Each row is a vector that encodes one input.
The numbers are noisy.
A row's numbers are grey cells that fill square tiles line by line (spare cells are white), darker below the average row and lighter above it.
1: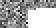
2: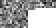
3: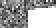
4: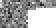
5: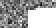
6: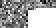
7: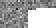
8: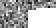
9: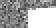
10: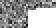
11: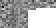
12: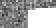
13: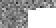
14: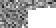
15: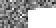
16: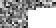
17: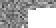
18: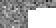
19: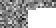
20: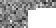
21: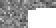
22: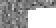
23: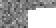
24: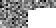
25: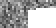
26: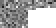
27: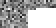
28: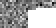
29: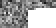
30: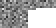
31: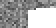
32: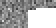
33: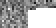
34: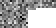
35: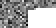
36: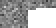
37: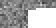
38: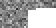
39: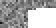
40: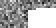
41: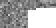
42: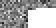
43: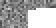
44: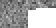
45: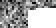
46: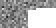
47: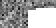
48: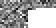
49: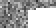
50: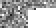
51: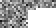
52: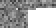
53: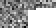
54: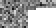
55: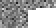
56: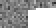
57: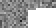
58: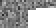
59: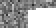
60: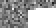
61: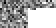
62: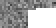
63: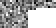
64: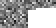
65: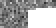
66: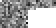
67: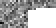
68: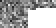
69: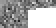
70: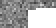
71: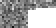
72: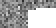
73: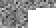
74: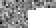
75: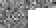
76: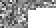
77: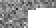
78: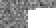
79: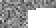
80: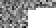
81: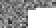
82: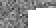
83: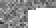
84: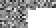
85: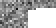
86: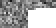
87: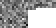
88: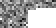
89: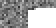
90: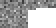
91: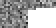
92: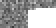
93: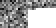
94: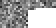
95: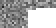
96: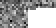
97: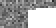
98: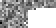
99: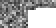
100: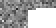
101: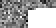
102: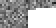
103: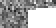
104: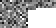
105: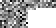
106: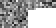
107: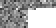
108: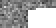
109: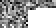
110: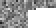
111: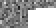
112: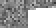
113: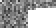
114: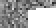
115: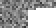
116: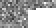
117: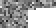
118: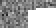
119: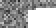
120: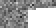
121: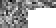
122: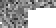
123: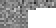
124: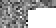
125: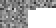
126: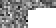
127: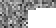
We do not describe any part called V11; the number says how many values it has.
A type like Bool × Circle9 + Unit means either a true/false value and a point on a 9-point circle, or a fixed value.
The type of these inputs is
Line6 + Line9 × Line9 + V11.
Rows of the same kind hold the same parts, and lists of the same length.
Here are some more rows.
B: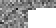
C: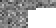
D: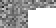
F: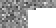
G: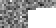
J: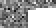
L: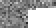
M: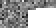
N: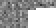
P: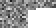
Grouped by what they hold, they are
B, P
C, G, J, L, M, N
D, F

